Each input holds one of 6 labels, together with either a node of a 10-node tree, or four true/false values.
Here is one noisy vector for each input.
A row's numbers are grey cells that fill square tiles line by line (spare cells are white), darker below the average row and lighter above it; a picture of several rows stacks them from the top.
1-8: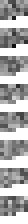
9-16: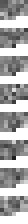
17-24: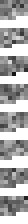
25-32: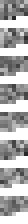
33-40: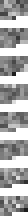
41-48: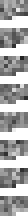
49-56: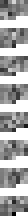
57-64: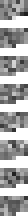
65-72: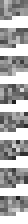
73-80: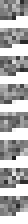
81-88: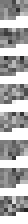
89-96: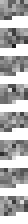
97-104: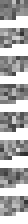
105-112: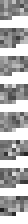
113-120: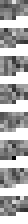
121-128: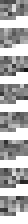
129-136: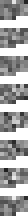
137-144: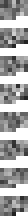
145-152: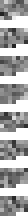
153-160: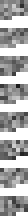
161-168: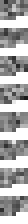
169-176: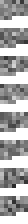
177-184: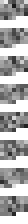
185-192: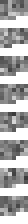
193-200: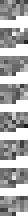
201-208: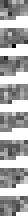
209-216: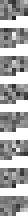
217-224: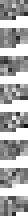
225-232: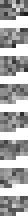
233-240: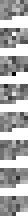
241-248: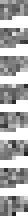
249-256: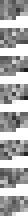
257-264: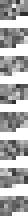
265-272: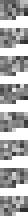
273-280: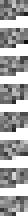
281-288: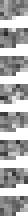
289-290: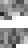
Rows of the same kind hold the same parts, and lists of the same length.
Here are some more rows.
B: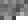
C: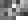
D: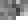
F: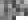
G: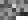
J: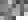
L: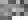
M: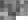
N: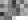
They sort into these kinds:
B, C, D, F, G, J, M
L, N

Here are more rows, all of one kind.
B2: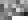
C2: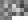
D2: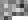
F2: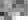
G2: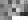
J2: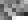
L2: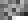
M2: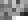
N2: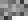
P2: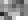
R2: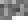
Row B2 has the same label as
G2, J2, L2 and M2.
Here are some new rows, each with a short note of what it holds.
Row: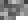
one of 6 labels and four true/false values
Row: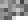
one of 6 labels and a node of a 10-node tree
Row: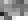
one of 6 labels and a node of a 10-node tree
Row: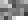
one of 6 labels and a node of a 10-node tree
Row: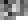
one of 6 labels and four true/false values
